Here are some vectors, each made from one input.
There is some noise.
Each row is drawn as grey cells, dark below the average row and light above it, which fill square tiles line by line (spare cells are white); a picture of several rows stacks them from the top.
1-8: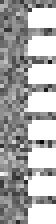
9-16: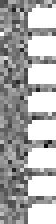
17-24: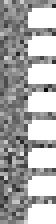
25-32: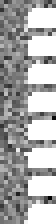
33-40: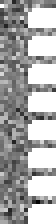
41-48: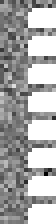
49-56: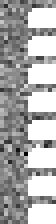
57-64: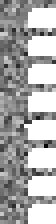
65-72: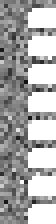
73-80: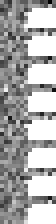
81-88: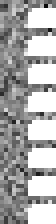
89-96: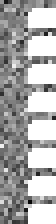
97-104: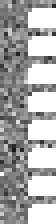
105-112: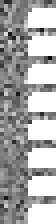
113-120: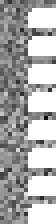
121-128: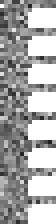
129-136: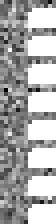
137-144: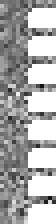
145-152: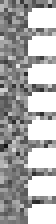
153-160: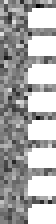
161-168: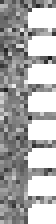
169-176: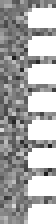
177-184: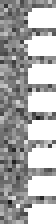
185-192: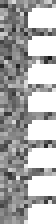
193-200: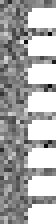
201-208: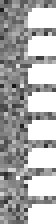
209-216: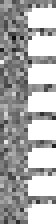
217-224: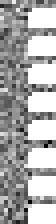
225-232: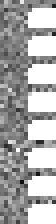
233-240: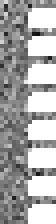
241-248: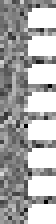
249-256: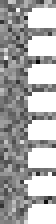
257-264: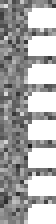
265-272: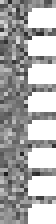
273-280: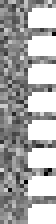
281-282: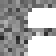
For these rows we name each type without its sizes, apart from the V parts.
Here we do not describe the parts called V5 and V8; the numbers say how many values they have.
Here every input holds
either a point on a line, or a true/false value and a value of V5, or a value of V8.
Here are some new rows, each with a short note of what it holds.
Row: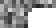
a point on a line
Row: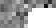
a point on a line
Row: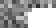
a true/false value and a value of V5
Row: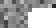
a true/false value and a value of V5
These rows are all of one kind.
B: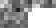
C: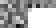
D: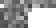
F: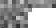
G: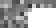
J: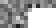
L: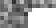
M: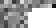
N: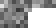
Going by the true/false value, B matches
M and N.
